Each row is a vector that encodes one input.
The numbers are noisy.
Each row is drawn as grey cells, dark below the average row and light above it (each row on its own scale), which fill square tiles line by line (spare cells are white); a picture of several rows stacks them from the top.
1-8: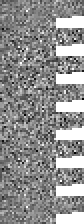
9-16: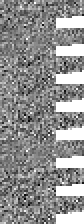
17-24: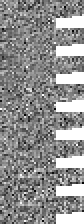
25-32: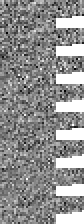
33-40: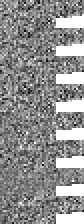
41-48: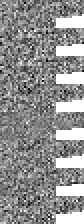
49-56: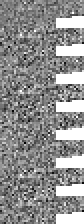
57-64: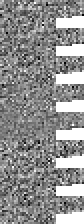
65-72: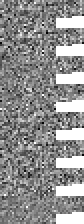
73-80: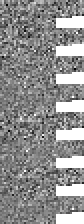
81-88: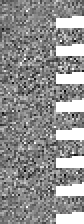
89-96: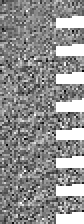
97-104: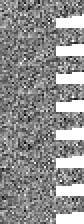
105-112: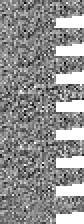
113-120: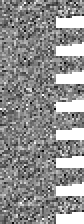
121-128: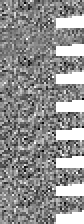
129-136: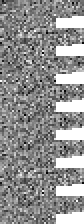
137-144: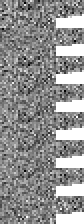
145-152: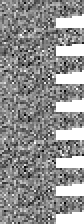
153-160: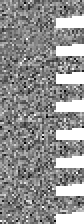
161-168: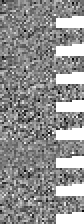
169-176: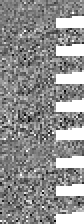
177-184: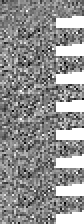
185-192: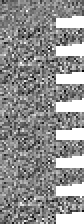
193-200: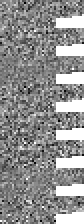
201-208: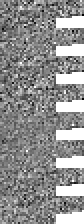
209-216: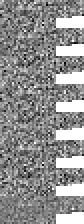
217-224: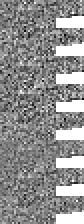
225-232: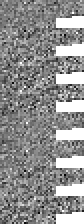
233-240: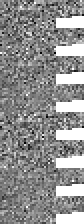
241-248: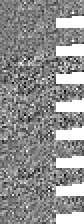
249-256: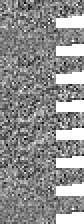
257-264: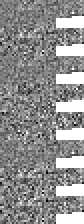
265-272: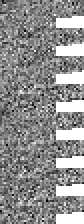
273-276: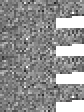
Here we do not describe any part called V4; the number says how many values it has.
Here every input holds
either a point on each of two 10-point circles, or a fixed value, or a node of an 11-node tree, or a true/false value and a value of V4.
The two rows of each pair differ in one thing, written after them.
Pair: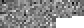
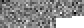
the true/false value
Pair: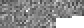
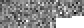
the true/false value
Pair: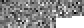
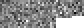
the value of V4
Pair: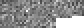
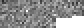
the value of V4
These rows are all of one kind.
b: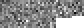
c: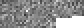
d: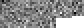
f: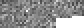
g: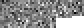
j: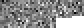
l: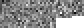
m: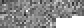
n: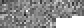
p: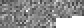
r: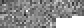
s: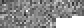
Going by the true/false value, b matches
d, g, j and l.
